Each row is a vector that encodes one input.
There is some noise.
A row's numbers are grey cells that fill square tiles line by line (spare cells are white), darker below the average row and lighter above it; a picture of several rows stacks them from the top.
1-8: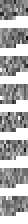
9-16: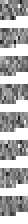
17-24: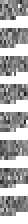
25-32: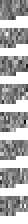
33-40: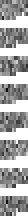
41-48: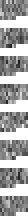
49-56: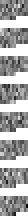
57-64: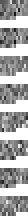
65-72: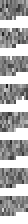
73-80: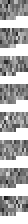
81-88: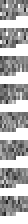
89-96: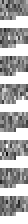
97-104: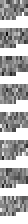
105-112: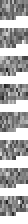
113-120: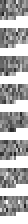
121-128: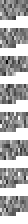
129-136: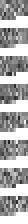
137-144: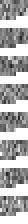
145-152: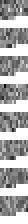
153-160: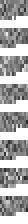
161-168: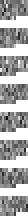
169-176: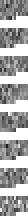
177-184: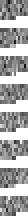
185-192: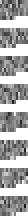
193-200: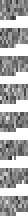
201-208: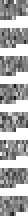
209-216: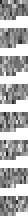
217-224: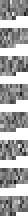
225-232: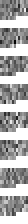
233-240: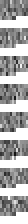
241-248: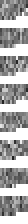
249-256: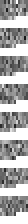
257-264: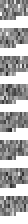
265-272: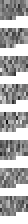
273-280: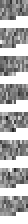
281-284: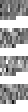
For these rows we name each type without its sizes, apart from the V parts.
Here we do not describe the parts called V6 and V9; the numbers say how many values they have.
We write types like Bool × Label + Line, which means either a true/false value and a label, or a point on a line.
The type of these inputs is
(Bool × Bool × Bool + V9) × Tree × V6.
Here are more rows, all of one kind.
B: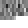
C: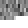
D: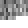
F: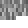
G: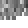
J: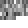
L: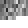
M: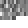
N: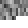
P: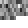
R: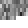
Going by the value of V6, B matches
D, F and J.
